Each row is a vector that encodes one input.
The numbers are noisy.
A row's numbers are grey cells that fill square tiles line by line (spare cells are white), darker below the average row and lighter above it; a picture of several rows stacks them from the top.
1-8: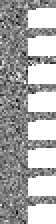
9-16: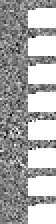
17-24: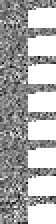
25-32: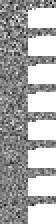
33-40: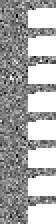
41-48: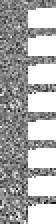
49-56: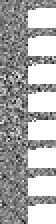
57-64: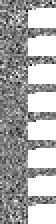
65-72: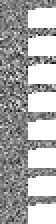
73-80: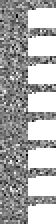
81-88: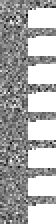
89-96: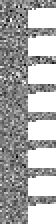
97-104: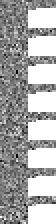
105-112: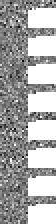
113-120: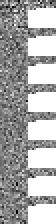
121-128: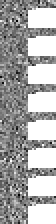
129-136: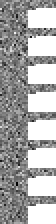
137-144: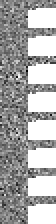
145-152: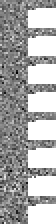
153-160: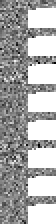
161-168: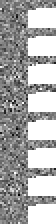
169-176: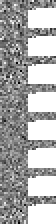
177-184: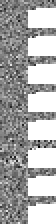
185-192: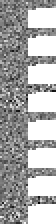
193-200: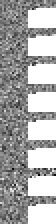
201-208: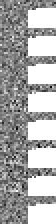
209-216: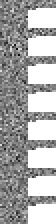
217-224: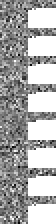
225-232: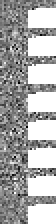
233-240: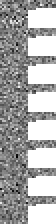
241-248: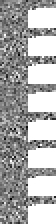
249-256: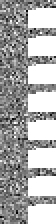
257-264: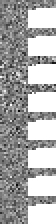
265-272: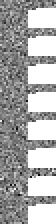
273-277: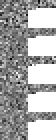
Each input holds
either three labels (each one of 9), or a list of up to three points on an 8-point line.
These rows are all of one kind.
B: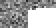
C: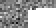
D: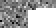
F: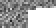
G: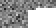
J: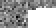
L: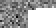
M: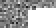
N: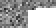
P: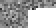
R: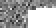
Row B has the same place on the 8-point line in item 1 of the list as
C and M.
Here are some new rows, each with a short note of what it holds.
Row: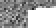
a list of two items
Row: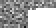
a list of one item
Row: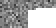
a list of two items
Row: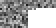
three labels (each one of 9)
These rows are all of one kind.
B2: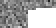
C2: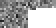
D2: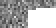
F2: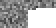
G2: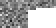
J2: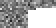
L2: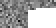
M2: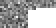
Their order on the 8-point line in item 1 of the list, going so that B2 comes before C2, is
M2, F2, D2, B2, L2, G2, J2, C2.
